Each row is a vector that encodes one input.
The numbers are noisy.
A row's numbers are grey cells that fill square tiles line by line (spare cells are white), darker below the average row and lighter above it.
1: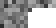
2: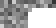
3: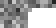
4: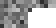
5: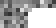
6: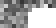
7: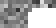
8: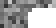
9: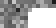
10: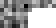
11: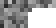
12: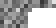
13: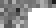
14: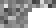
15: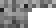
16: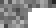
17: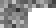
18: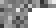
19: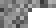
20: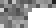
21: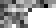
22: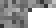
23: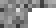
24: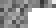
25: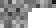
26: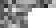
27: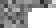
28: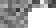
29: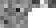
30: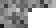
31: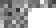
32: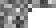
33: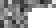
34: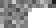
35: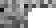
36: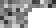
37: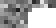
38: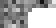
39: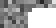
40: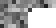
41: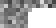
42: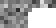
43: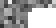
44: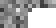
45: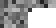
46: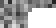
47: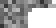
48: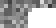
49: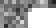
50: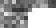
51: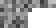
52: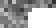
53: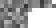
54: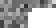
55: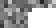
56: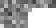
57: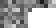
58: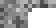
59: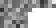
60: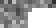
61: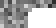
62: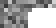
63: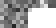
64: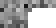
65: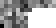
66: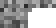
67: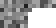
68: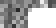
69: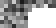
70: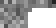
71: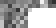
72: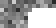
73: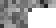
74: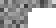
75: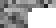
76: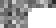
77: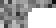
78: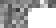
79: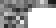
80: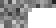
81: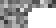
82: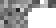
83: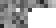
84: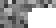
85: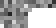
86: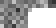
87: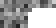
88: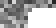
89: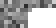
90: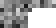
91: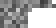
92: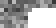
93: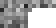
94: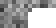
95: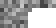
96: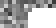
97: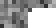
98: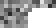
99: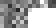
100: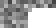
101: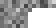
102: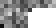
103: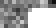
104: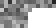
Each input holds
either a point on a 5-point line, or a point on an 8-point line and a true/false value.
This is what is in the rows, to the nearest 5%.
About 50% of them hold a point on a 5-point line. The rest hold a point on an 8-point line and a true/false value.
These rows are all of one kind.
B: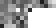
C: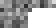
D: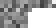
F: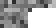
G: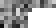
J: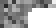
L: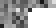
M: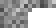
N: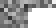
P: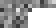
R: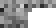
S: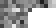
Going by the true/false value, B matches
F, J, L and S.
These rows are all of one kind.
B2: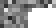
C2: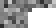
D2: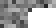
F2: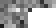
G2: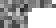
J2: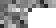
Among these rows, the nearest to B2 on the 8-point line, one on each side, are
C2 and G2.
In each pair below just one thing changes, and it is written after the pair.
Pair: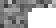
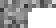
the true/false value
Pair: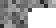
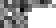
the place on the 8-point line
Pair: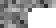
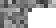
the place on the 8-point line
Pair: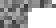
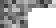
the true/false value
